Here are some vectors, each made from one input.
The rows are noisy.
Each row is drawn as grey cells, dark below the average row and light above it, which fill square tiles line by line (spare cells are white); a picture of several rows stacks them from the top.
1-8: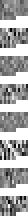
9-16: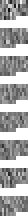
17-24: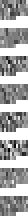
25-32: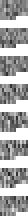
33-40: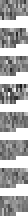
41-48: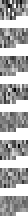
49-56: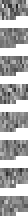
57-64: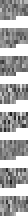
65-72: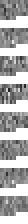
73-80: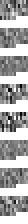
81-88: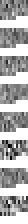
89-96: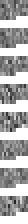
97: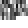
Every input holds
two labels (each one of 7), together with either a fixed value, or three true/false values.
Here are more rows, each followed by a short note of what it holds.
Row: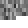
two labels (each one of 7) and three true/false values
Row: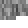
two labels (each one of 7) and three true/false values
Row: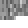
two labels (each one of 7)
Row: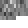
two labels (each one of 7) and three true/false values
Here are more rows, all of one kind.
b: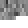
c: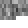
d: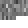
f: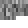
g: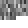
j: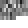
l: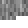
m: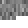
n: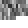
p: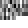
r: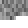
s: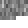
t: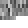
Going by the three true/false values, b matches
d and j.
